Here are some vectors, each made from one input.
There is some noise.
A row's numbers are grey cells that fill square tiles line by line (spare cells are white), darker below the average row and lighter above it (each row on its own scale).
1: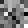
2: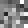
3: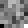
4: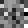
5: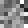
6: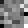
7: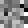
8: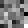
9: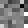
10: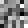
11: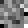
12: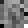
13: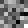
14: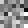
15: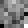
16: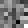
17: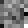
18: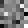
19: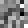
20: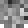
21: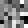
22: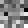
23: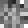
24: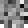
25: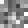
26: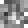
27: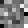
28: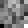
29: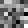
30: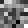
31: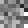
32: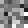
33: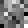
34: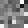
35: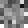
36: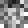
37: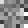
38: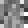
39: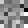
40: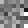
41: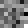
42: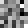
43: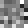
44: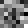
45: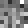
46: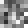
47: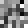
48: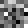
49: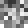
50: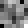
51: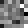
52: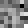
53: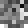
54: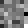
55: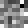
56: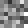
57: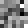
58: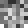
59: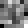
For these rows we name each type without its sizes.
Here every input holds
a true/false value, together with either a fixed value, or a node of a tree.
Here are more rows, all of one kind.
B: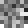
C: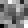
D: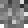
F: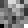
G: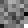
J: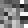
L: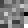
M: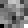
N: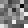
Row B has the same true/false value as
D, J and N.
